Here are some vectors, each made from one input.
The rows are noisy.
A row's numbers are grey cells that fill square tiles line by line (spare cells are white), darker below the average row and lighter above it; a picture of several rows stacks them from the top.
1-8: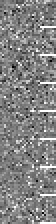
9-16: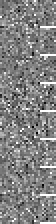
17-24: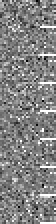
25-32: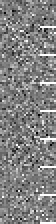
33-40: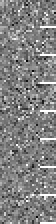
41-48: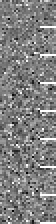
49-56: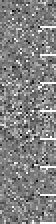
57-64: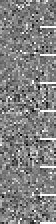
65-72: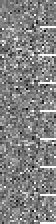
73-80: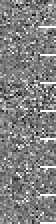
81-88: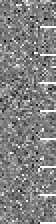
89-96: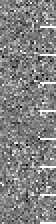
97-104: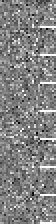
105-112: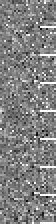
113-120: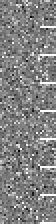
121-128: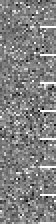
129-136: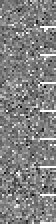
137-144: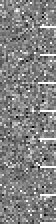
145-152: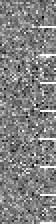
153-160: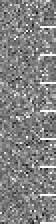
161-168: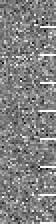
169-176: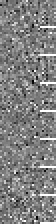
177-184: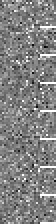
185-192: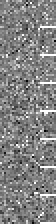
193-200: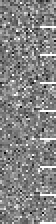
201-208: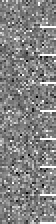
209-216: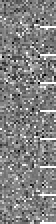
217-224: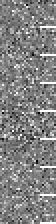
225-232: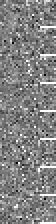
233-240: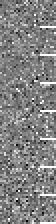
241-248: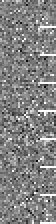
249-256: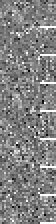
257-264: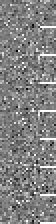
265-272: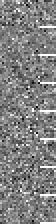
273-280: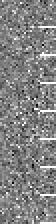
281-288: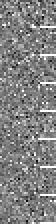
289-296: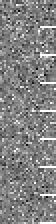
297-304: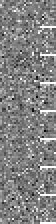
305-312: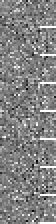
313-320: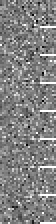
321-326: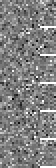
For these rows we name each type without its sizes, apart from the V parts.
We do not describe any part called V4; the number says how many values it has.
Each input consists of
a true/false value, together with either a point on a line, or a value of V4.
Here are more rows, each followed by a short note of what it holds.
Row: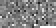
a true/false value and a value of V4
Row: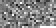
a true/false value and a value of V4
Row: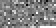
a true/false value and a value of V4
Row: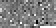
a true/false value and a value of V4
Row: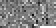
a true/false value and a value of V4
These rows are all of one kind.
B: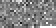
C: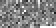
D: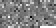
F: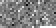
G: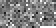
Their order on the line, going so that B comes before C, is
D, G, B, F, C.
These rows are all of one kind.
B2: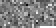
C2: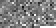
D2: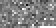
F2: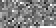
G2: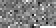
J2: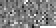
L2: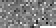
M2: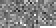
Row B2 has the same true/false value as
D2 and F2.
